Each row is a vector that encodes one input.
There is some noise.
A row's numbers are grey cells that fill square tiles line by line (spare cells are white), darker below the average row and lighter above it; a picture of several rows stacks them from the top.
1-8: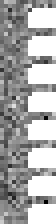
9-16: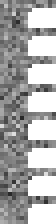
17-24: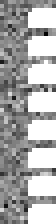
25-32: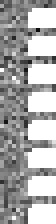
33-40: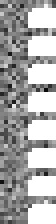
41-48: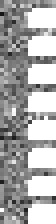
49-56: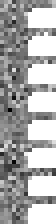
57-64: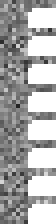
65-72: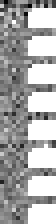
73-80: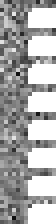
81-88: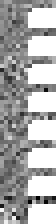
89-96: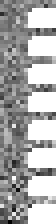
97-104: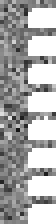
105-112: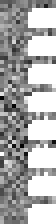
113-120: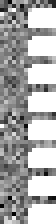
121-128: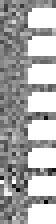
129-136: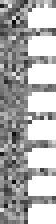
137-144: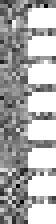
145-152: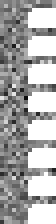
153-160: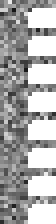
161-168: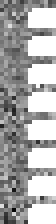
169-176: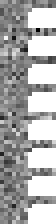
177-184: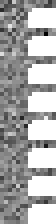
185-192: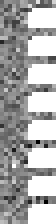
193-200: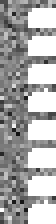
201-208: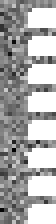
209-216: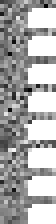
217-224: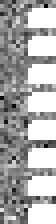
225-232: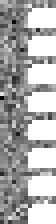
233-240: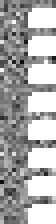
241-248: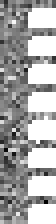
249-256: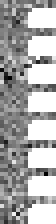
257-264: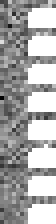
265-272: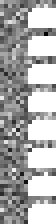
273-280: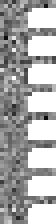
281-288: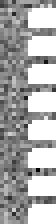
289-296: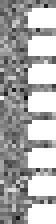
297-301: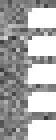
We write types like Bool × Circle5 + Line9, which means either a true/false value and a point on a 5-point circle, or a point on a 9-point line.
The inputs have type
Line11 × (Tree7 + Unit) + Tree9.
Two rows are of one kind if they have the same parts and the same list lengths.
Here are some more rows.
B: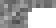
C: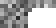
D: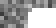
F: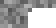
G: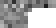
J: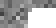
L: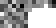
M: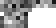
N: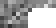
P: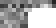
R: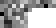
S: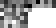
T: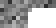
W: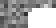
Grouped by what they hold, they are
B, G
C, L, M, N, P, S, W
D, F, J, R, T

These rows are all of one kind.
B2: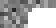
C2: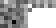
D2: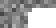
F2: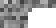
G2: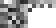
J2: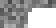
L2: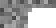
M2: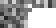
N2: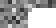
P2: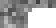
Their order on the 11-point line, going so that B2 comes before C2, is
P2, B2, J2, M2, L2, D2, F2, N2, G2, C2.
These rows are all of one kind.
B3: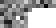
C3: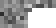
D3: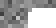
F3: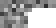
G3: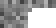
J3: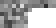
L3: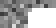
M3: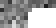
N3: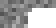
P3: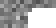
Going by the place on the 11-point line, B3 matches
F3, J3, M3 and P3.
